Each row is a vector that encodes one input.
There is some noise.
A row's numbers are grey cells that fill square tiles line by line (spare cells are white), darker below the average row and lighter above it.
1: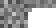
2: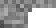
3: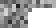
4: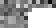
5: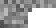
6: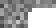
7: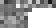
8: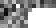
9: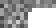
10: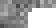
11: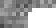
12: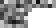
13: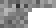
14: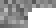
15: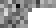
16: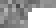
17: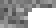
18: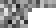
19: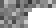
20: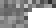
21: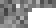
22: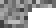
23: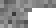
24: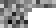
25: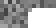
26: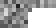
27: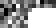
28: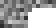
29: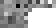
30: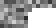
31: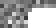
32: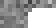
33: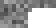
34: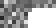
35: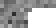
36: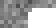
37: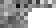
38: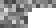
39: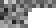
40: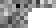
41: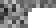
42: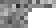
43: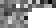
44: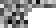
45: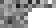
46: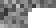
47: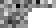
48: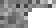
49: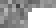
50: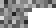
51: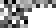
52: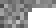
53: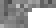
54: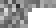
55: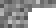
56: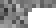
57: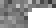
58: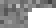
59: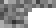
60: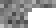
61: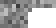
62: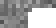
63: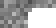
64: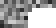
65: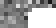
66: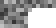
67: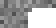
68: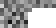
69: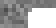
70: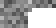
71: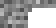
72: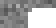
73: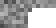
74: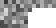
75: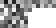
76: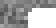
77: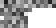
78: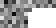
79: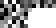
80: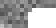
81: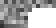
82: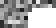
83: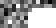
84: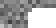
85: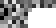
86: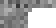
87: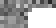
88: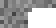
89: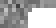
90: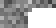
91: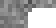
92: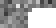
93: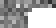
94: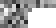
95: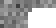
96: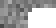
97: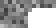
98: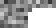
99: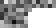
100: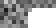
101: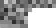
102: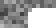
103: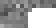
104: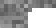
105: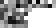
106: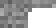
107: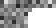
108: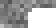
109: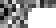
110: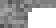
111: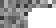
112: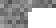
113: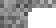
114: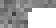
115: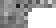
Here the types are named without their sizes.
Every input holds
a point on a circle and a true/false value.
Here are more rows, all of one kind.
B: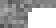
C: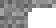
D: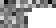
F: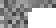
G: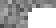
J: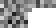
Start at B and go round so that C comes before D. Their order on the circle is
B, C, D, J, G, F.
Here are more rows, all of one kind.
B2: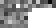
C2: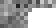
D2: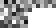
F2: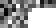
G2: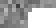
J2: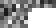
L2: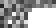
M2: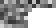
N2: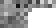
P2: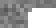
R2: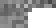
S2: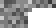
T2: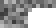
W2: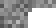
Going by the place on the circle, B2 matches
C2, L2, N2 and P2.
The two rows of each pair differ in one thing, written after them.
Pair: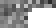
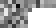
the true/false value
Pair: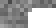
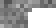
the place on the circle
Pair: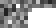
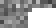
the place on the circle
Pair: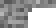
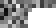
the true/false value
